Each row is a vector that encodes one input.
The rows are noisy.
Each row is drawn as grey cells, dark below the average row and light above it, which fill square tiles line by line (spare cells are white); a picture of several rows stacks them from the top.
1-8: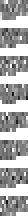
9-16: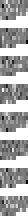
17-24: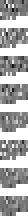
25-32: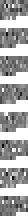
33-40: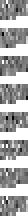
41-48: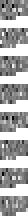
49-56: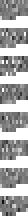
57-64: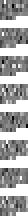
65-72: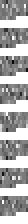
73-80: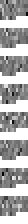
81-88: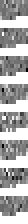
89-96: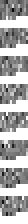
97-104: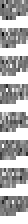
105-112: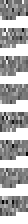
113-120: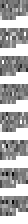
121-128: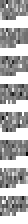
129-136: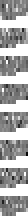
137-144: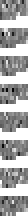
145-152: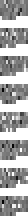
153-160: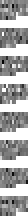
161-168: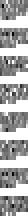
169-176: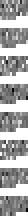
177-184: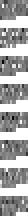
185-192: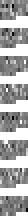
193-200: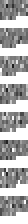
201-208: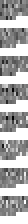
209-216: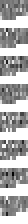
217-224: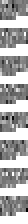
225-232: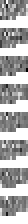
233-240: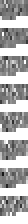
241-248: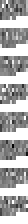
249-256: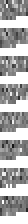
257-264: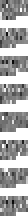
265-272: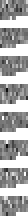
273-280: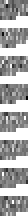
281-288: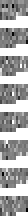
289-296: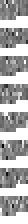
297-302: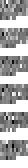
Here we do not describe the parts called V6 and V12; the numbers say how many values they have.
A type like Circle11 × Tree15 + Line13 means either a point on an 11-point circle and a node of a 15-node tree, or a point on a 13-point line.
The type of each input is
(Bool × Line7 + V6) × V12.
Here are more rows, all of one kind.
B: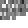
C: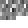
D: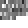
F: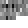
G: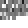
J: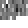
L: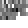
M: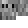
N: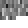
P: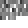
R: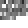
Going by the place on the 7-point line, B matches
C and F.
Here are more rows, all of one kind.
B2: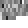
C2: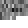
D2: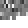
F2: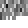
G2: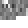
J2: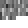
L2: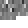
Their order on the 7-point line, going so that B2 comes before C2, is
J2, F2, B2, D2, C2, L2, G2.
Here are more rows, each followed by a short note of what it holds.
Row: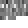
a value of V6 and a value of V12
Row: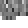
a value of V6 and a value of V12
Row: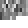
a point on a 7-point line, a true/false value and a value of V12
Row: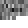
a point on a 7-point line, a true/false value and a value of V12
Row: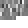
a point on a 7-point line, a true/false value and a value of V12
